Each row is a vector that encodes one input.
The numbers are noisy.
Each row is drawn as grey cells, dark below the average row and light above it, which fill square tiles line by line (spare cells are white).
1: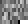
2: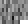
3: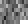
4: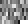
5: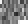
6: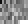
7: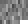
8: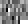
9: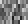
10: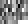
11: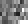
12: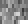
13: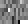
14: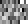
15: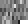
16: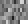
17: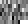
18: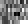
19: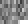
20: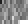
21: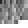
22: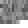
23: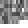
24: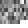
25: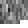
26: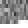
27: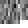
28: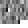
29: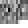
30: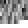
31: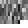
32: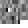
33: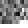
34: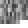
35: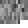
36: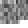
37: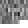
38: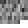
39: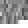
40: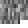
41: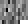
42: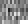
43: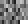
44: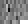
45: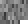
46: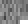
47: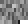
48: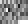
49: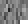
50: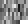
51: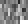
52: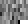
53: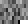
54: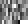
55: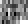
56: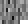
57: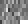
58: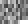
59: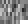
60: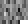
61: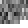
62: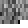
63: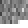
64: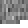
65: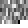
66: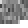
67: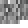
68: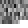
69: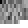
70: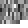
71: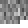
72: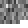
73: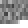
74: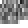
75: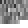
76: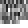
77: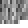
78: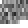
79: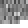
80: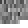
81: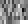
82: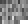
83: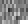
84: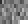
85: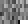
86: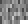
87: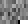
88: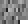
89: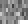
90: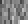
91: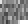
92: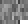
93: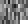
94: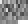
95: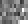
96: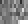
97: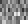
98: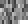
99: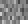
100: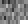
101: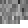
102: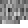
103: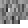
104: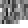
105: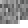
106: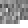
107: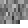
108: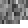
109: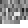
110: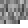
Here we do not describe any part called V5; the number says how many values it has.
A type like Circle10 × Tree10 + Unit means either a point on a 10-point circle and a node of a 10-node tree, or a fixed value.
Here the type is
Line4 × (Line6 + List2(V5)).
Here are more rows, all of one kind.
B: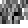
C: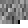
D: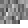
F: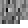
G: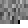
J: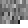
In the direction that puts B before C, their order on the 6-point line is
F, D, B, J, G, C.
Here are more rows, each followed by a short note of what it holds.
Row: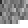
a point on a 4-point line, together with the empty list
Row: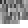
a point on a 4-point line, together with the empty list
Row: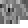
a point on a 4-point line, together with a list of two items
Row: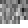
a point on a 4-point line, together with a list of one item
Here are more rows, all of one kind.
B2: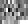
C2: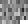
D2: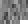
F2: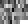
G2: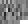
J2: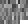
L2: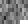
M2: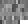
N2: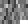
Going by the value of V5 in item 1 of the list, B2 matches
D2 and J2.
